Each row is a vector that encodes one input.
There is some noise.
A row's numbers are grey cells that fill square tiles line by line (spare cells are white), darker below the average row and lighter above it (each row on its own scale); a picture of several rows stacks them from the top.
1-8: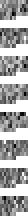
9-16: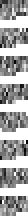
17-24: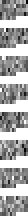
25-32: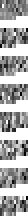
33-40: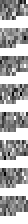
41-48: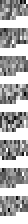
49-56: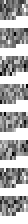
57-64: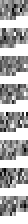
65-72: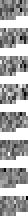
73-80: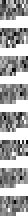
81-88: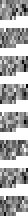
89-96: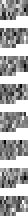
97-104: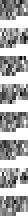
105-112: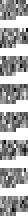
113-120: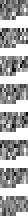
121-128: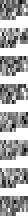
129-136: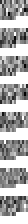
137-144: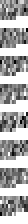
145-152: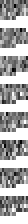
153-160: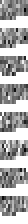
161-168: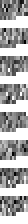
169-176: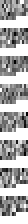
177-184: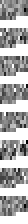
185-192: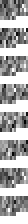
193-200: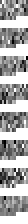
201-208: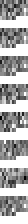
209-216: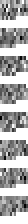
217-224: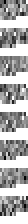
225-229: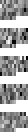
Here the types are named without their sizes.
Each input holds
a list of points on a line.
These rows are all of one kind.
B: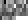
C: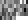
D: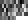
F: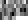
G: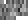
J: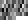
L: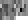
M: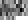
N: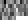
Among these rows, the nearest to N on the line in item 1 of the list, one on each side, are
B and C.
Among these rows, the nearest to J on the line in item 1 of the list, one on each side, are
D and G.
